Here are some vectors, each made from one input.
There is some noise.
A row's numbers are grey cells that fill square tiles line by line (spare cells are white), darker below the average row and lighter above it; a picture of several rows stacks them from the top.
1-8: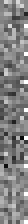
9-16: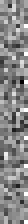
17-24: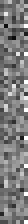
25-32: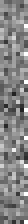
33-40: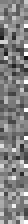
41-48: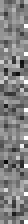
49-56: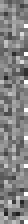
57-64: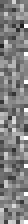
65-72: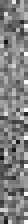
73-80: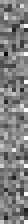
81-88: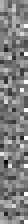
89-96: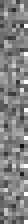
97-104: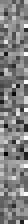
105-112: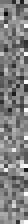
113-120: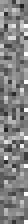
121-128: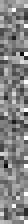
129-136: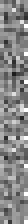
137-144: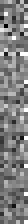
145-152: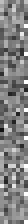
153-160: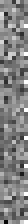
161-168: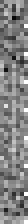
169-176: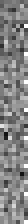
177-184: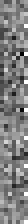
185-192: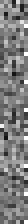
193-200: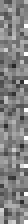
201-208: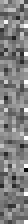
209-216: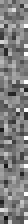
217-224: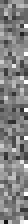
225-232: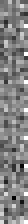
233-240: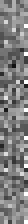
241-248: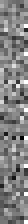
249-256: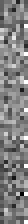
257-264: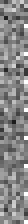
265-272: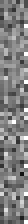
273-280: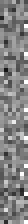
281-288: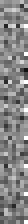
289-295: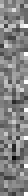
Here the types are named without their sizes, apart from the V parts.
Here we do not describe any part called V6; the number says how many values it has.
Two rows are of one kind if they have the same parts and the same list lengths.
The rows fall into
2 kinds.
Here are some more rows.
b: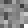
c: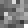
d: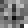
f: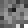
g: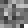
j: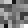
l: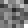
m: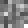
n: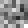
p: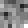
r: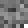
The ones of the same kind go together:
b, c, f, p, r
d, g, j, l, m, n

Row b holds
a point on a line and a true/false value.
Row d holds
a true/false value and a value of V6.
